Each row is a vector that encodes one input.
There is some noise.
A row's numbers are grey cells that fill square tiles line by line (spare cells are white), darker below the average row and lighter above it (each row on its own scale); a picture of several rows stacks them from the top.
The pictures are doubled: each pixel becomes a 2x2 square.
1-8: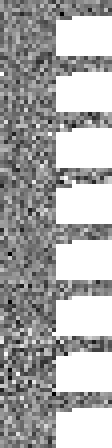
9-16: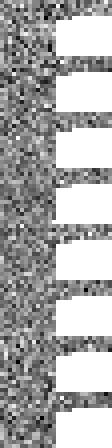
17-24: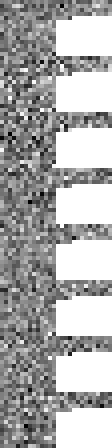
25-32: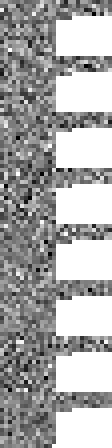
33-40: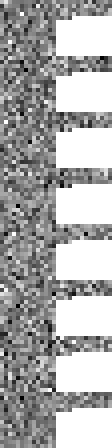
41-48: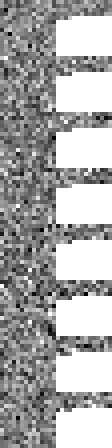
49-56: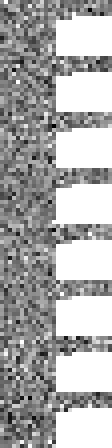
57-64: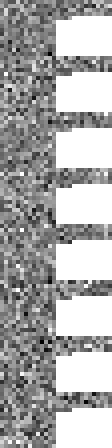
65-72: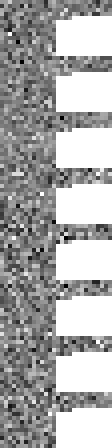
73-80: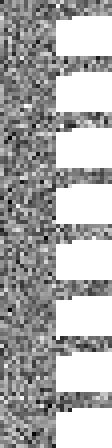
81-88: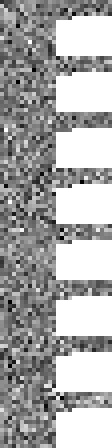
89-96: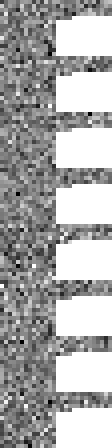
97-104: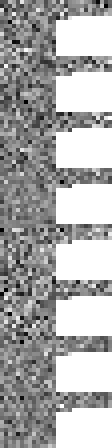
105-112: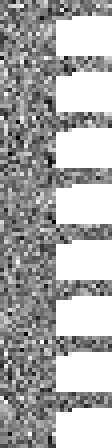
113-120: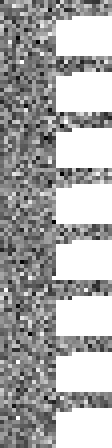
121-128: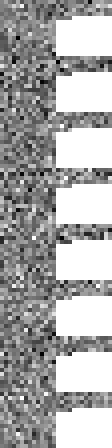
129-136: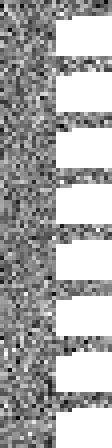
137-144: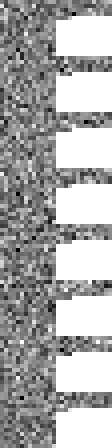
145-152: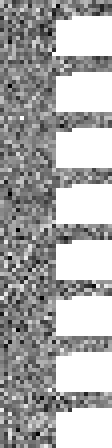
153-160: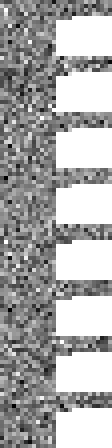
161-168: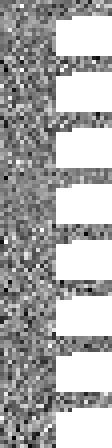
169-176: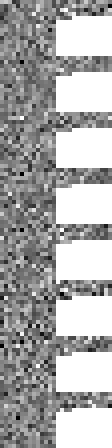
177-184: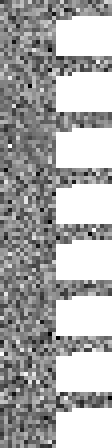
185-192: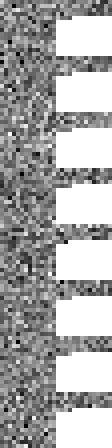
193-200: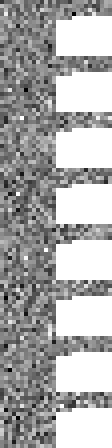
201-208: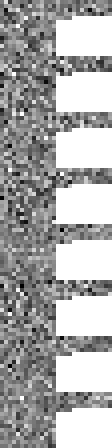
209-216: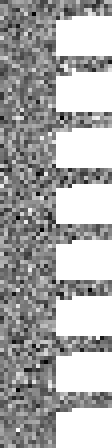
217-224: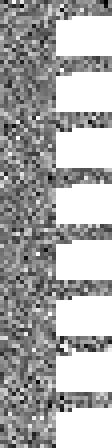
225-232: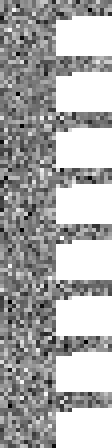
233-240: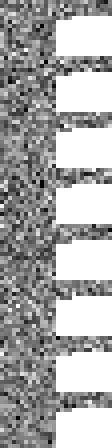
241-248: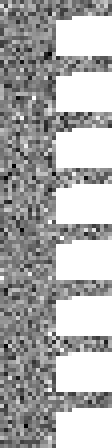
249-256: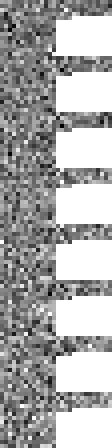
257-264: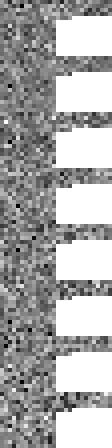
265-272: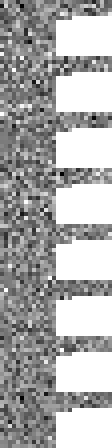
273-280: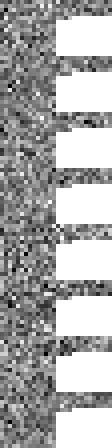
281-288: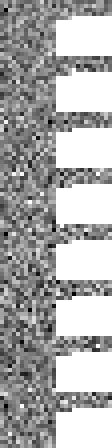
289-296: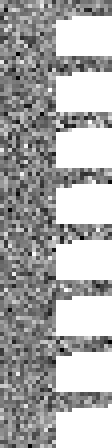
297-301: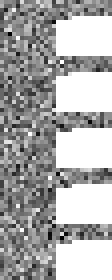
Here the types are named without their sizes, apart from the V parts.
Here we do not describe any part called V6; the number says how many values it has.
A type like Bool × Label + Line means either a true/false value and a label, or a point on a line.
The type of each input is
(Bool × Circle + Tree) × (Line + V6).
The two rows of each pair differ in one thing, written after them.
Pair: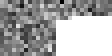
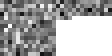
the true/false value
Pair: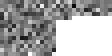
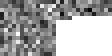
the true/false value
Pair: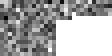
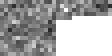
the place on the circle
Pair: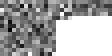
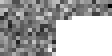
the value of V6
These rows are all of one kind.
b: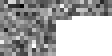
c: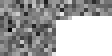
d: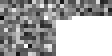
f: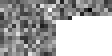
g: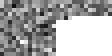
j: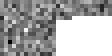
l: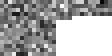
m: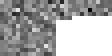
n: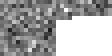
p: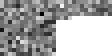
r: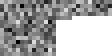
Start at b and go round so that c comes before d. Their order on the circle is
b, r, n, j, p, g, c, d, l, f, m.
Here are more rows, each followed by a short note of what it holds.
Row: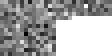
a point on a circle, a true/false value and a value of V6
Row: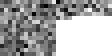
a point on a circle, a point on a line and a true/false value
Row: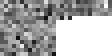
a point on a line and a node of a tree
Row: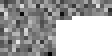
a point on a circle, a point on a line and a true/false value
